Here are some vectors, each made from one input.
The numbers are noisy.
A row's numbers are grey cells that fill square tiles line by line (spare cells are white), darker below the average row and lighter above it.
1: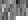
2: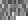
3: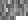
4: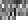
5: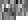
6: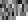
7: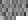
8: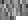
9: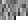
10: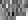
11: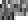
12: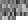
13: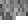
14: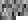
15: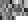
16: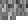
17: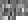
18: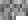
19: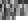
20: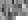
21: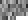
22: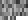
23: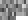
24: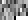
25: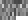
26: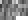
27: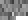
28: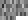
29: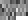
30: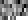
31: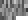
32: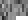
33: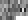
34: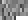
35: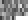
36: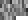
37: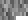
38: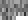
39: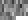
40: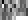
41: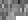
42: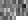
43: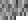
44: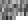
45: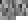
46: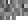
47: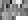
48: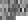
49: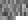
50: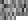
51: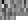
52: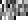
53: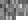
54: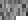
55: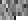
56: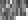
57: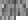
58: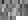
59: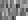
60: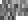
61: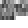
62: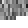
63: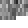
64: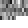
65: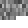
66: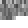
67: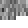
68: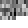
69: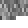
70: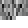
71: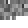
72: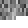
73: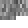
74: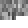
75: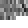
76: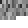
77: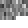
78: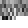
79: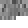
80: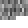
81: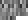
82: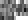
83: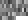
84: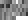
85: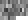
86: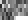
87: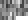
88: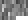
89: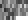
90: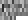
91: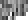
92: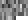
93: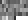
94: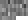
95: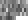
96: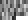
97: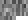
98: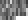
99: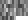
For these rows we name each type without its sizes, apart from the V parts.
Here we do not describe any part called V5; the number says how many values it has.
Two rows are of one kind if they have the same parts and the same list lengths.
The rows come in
2 kinds.
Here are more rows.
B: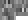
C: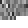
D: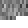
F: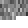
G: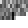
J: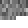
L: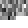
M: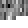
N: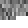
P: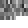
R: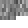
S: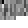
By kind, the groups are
B, C, D, F, J, L, N, R, S
G, M, P

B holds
a node of a tree and three true/false values.
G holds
a node of a tree and a value of V5.
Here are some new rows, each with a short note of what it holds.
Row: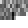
a node of a tree and a value of V5
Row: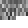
a node of a tree and three true/false values
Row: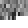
a node of a tree and a value of V5
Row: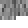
a node of a tree and three true/false values
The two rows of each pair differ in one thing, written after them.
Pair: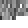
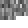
the value of V5
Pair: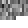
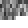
the value of V5
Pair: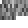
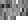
the value of V5
